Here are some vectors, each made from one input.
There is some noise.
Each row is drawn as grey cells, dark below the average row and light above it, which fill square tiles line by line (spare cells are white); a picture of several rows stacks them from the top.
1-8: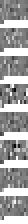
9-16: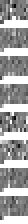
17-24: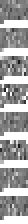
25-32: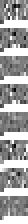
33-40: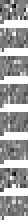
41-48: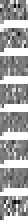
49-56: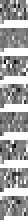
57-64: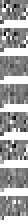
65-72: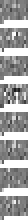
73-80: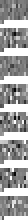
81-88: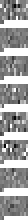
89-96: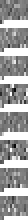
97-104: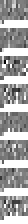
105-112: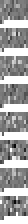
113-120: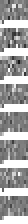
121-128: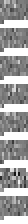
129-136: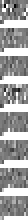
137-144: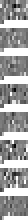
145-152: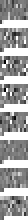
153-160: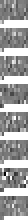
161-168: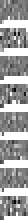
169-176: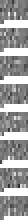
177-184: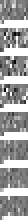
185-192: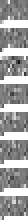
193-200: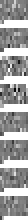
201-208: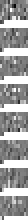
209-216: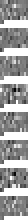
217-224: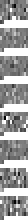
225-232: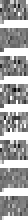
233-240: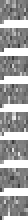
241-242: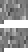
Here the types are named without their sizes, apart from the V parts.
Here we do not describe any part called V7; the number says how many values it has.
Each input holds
either a point on a line and a true/false value, or a value of V7.
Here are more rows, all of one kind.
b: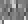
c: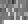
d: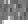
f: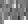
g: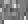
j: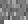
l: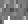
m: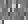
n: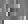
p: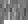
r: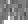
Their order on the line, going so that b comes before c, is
m, b, f, g, j, n, l, p, c, r, d.
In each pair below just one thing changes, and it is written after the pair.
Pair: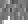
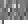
the place on the line
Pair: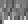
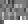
the true/false value
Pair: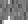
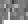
the place on the line
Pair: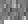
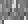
the place on the line
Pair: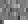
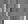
the place on the line
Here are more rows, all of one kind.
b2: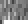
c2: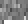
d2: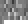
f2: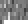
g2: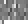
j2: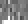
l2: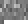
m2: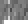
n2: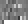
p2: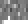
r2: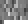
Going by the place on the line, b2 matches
d2, f2, m2 and r2.
